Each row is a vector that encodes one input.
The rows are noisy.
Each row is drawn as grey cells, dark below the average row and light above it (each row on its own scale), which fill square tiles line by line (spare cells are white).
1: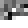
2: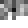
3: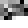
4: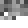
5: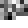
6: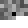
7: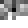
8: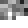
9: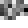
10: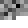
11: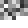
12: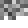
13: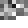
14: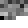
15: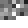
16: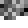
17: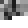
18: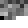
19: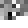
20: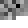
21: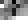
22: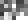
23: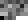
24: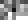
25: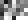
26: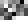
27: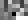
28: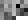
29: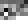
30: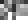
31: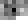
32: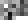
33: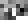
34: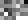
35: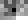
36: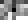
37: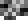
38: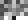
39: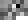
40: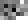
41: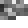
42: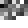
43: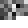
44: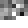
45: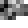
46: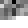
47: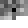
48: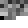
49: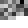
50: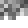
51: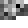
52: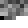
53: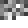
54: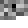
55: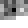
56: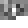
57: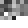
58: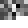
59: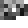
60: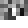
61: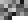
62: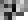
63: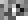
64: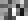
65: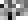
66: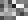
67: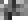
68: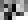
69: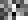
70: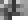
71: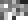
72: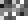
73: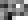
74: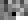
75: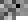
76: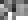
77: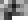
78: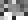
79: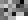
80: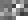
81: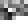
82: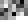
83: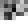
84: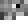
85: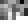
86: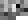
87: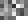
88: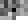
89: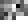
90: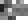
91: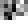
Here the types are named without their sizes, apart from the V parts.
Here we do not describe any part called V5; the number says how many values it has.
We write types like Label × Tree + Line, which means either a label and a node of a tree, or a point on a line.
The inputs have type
List(Bool × V5).
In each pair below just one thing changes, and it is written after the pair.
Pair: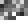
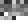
the true/false value in item 1 of the list
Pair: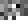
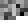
the true/false value in item 1 of the list
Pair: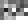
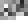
the value of V5 in item 2 of the list
